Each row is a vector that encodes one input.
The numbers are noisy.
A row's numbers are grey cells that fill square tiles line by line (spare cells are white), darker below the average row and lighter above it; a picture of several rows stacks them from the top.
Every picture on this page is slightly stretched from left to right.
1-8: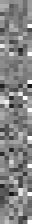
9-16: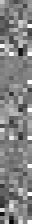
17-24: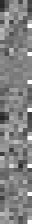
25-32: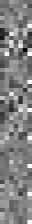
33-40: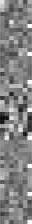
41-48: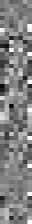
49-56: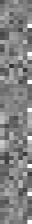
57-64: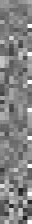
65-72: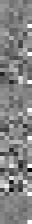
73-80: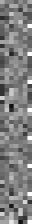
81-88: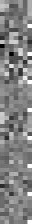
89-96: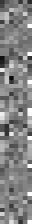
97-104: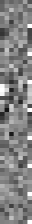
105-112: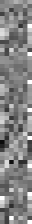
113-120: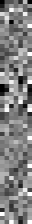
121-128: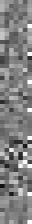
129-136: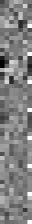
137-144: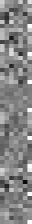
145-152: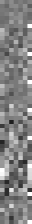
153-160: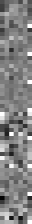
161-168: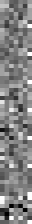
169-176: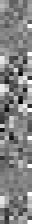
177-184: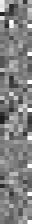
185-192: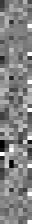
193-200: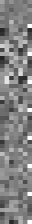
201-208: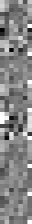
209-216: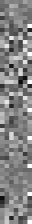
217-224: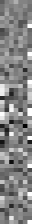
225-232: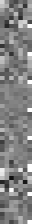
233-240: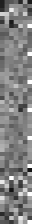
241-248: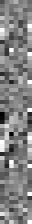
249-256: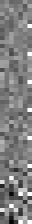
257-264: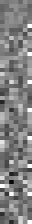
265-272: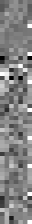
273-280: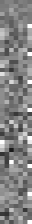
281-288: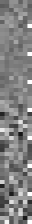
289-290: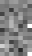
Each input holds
a point on an 11-point line, together with either a fixed value, or a node of an 8-node tree.
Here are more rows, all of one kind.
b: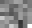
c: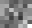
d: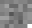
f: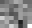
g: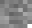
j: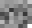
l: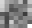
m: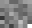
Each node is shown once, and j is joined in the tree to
b and c.
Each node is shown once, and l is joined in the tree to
c.
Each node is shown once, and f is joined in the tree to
b and d.
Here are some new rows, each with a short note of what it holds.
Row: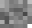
a point on an 11-point line and a node of an 8-node tree
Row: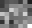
a point on an 11-point line
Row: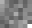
a point on an 11-point line
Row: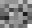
a point on an 11-point line and a node of an 8-node tree
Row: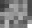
a point on an 11-point line
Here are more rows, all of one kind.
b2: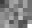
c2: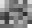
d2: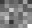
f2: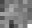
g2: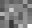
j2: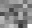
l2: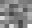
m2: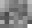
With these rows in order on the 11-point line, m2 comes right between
b2 and l2.
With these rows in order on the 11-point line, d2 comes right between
g2 and l2.
